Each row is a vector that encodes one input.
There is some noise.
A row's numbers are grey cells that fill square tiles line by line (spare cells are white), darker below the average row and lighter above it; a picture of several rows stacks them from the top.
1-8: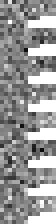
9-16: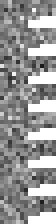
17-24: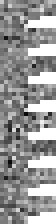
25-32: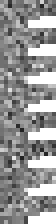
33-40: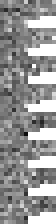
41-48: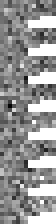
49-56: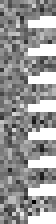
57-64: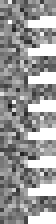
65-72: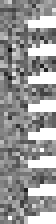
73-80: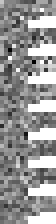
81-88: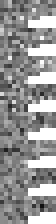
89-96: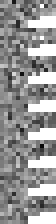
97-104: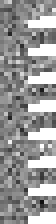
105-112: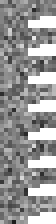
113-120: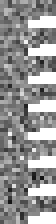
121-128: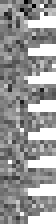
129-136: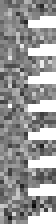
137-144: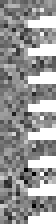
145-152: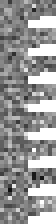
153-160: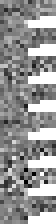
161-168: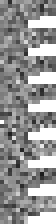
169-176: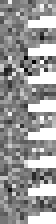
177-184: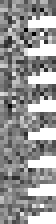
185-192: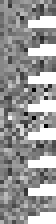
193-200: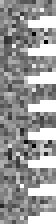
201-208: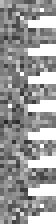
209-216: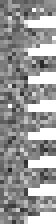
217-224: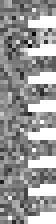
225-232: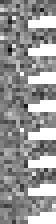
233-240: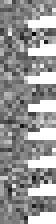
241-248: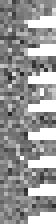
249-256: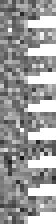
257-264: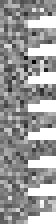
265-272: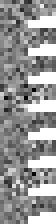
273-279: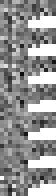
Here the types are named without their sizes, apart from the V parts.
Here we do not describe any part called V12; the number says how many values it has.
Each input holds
a true/false value, together with either a point on a line, or a value of V12.
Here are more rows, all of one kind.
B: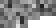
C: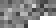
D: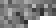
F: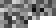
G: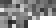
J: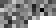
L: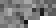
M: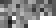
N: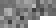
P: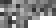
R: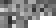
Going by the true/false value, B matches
C, D, L and N.
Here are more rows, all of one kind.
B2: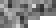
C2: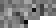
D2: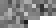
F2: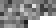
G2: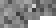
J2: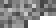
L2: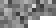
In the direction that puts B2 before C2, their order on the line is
B2, L2, G2, C2, D2, F2, J2.
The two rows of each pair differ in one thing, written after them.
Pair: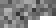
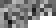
the true/false value
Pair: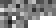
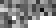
the place on the line
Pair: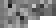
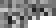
the true/false value
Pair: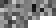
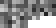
the place on the line
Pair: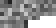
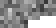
the place on the line
